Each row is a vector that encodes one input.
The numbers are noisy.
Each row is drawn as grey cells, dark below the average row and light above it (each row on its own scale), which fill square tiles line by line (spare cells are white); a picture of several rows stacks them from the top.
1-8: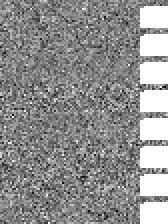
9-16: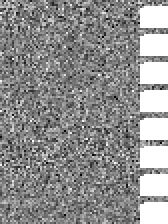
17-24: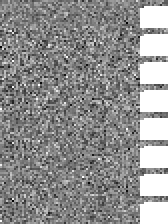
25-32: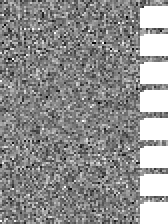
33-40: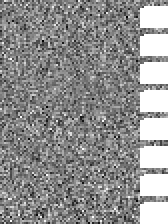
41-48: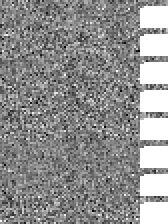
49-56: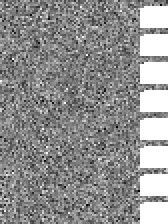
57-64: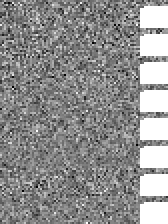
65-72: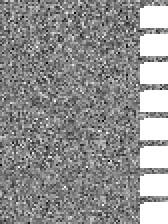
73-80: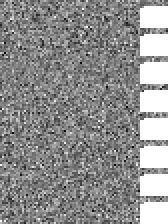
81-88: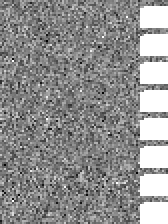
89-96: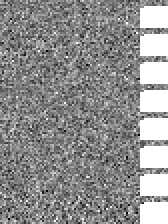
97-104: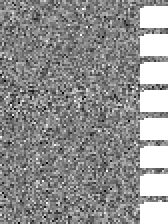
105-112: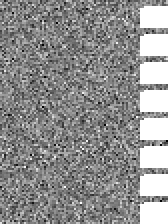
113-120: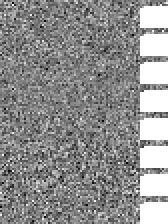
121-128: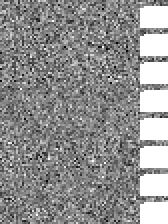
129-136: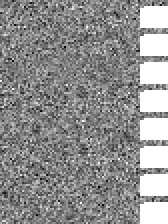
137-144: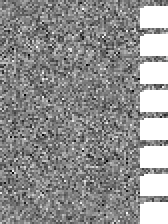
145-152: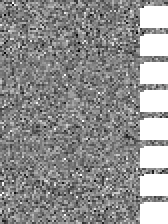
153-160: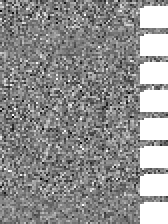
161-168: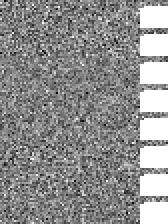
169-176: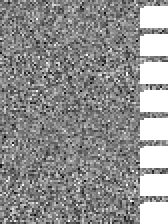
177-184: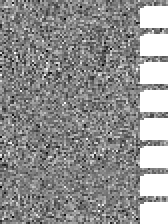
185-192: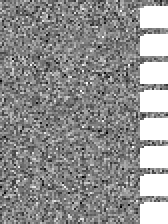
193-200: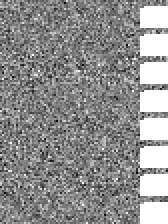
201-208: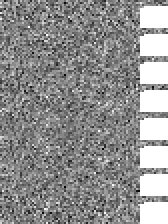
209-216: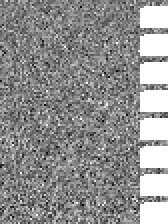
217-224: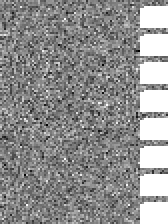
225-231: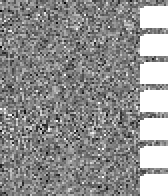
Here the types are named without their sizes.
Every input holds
two labels, together with a list of points on a line.
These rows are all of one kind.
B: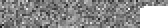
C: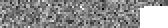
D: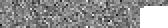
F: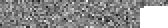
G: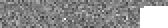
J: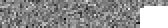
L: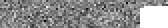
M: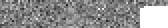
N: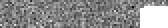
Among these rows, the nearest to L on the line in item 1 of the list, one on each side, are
J and M.
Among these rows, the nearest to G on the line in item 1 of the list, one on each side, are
F and J.
